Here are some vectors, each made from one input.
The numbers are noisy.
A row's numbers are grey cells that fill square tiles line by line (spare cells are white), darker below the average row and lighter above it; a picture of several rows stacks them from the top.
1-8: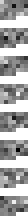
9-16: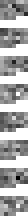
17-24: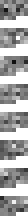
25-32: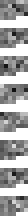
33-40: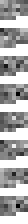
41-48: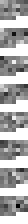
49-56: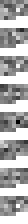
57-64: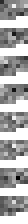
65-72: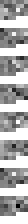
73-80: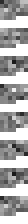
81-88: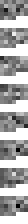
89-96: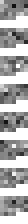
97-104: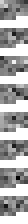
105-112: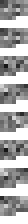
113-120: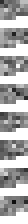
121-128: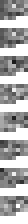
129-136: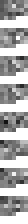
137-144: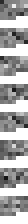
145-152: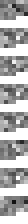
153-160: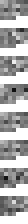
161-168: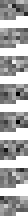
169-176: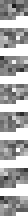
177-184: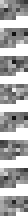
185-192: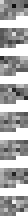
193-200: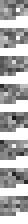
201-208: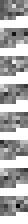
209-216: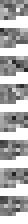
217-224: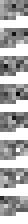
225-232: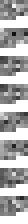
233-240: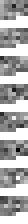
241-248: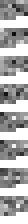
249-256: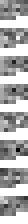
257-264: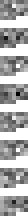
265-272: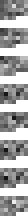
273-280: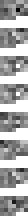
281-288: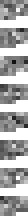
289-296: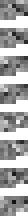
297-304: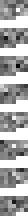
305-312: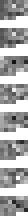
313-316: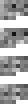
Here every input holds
four true/false values.
